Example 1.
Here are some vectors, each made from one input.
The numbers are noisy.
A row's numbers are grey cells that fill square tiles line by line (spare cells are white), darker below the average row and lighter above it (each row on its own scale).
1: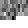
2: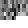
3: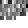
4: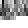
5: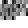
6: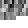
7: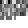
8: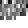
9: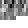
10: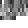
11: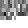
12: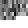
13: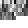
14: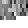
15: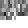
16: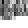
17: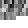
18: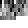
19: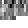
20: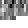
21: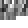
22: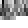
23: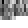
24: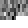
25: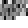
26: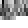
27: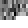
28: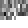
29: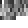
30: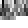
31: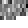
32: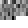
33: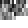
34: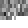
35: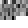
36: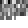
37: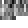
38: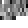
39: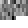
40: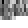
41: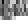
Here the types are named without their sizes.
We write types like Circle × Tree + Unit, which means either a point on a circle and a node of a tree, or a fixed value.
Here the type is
Bool × Bool × Bool.
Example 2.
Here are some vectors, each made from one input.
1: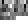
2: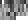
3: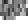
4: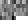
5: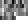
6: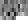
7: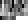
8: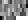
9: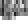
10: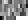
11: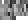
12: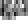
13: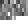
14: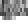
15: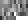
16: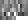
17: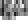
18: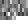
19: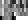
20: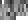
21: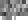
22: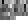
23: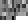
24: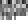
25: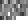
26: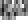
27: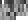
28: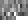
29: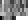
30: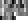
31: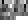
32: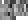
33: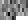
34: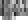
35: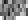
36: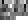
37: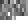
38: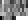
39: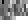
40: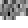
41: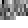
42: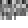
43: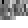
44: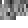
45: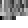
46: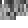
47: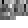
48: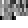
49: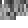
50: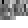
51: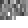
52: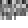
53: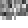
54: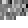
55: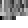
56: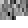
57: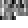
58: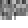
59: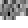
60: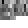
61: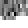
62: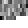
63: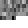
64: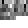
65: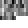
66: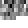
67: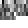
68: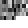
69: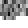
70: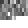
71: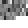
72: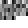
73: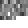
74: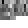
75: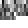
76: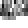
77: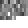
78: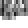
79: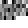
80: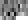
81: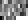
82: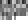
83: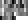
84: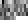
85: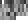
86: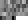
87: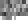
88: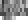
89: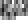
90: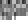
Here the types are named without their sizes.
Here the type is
Bool × Bool × Bool × Bool.
